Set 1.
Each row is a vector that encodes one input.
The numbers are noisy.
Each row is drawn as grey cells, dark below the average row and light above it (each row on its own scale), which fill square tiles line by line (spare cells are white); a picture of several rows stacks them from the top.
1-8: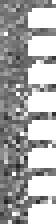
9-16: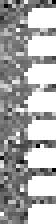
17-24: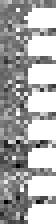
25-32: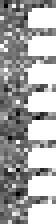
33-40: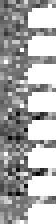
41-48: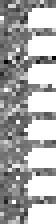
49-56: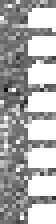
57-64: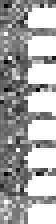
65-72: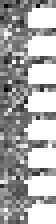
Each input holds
one of 8 labels.
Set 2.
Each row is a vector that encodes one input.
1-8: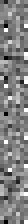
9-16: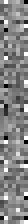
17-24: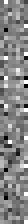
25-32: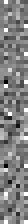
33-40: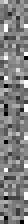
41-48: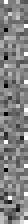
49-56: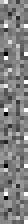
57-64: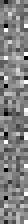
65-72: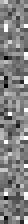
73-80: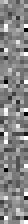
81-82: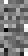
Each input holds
either a fixed value, or three true/false values.
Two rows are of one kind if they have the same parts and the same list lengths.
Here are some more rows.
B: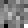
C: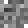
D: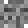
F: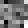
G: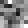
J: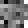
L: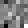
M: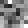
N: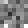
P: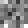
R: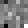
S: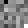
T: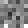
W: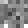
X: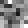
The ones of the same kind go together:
B, C, D, F, J, L, N, P, R, S, T, W
G, M, X

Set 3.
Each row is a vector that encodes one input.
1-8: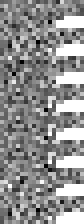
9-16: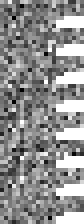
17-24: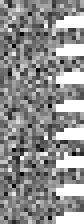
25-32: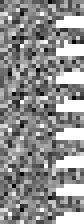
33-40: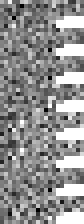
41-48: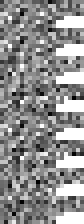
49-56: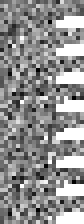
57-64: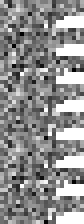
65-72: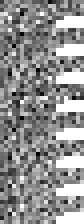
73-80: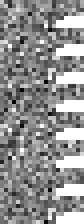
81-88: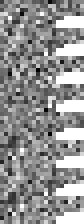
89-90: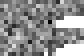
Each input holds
a point on an 8-point circle.
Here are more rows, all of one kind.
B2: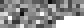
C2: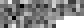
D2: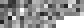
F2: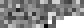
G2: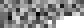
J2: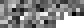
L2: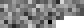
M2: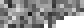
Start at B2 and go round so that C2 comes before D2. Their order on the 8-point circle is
B2, J2, C2, F2, G2, D2, M2, L2.
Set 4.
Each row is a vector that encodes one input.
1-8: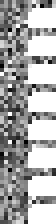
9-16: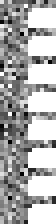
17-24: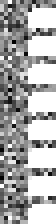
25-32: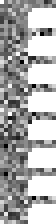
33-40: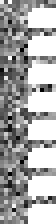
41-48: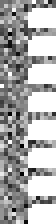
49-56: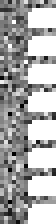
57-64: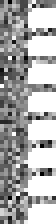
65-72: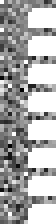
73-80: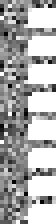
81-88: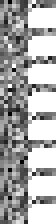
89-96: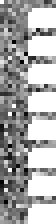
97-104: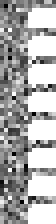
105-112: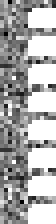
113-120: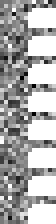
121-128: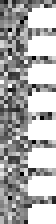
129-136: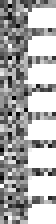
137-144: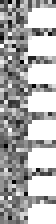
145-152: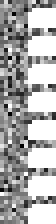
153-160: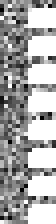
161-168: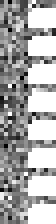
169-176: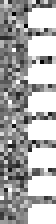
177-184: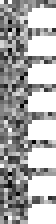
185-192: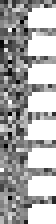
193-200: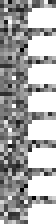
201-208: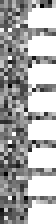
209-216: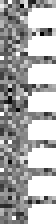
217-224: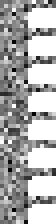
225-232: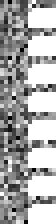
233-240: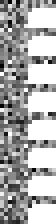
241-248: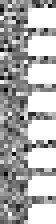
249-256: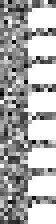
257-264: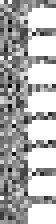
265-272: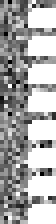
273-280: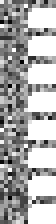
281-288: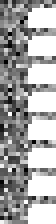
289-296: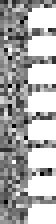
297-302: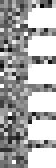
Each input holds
a point on a 20-point line.
